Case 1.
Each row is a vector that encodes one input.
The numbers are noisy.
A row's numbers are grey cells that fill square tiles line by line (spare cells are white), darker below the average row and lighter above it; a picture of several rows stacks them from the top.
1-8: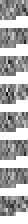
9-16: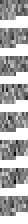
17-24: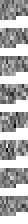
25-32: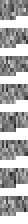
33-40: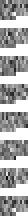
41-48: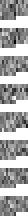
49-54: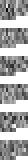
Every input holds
either a point on a 4-point line and a point on a 6-point line, or a node of a 7-node tree.
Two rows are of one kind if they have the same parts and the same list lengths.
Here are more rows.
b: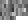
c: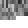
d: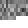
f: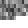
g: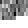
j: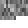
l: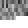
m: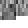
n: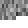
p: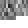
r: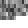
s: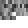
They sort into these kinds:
b, f, g, m, p, r, s
c, d, j, l, n

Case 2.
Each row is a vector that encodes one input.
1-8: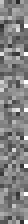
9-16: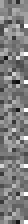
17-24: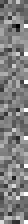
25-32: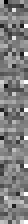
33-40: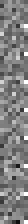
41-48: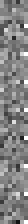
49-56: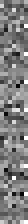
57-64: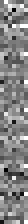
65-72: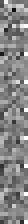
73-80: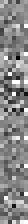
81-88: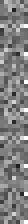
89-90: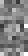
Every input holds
a point on a 6-point line and a true/false value.
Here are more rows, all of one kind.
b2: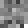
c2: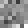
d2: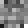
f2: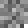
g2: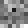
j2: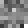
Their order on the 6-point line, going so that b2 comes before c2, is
d2, j2, b2, f2, c2, g2.
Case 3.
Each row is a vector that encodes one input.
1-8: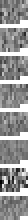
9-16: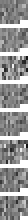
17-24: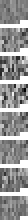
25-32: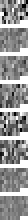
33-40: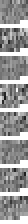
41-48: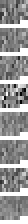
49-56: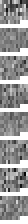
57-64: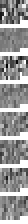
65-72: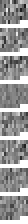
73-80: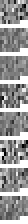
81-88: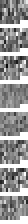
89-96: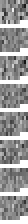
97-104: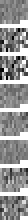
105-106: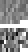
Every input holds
a true/false value, together with either a fixed value, or a point on each of two 10-point lines.
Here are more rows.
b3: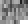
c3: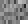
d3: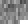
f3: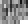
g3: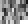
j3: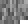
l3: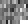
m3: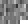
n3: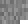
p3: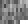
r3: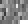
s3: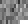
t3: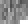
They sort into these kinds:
b3, c3, d3, f3, g3, j3, m3, n3, p3, t3
l3, r3, s3

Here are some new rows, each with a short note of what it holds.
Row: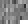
a point on each of two 10-point lines and a true/false value
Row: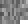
a point on each of two 10-point lines and a true/false value
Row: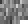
a true/false value
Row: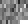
a true/false value
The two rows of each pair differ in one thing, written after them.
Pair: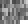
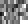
the place on one of the two 10-point lines
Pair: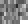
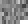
the true/false value
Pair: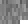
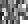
the place on one of the two 10-point lines
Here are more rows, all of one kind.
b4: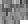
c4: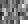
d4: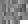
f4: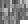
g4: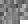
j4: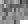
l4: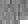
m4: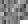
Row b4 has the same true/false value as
c4 and m4.
